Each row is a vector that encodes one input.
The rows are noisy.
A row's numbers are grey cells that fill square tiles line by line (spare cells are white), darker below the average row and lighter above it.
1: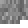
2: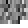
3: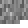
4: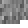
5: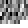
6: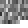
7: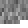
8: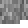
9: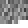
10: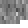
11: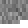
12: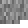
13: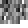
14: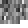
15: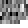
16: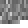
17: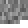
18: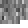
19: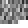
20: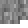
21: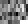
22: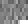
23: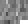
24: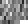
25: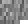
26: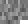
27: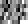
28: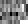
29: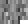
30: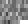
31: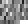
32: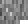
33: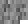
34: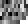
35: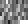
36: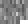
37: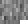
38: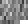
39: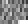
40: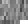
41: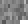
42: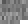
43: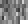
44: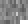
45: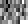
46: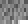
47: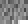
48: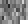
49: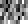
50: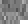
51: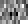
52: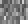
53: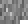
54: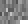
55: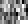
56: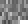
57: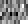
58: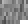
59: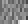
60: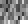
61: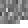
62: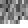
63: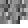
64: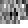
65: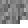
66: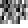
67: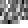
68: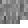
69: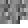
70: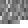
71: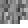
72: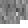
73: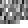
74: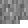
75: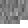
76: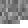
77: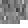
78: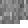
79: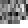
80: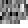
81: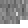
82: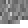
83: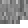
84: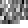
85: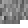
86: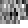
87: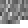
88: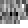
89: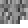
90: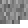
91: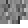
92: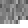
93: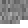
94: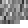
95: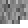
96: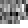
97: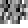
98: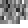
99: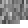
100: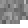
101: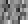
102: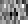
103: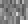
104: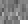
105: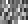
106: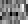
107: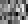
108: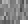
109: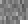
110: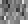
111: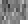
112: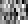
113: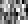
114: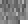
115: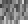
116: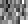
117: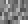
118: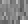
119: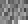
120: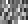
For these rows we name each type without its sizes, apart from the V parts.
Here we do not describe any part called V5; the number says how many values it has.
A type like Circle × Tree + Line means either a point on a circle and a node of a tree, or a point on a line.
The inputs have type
Bool × List(V5) + Line.
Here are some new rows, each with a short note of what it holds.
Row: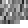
a true/false value, together with a list of one item
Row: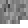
a true/false value, together with a list of two items
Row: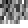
a true/false value, together with the empty list
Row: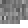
a true/false value, together with a list of two items
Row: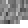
a true/false value, together with a list of one item
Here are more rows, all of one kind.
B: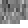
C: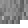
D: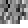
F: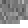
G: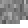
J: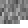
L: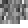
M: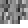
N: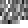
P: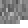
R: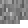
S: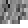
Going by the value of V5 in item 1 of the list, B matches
P, R and S.
